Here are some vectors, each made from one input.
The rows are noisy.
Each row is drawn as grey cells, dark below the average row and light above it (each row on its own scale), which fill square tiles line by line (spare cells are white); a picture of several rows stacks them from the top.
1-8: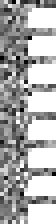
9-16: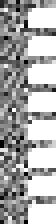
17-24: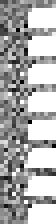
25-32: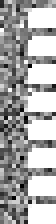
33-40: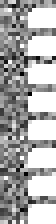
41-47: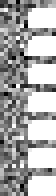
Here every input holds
one of 6 labels, together with either a fixed value, or three true/false values.
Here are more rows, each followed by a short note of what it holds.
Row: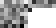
one of 6 labels
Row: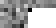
one of 6 labels
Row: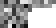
one of 6 labels
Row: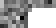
one of 6 labels and three true/false values
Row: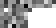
one of 6 labels
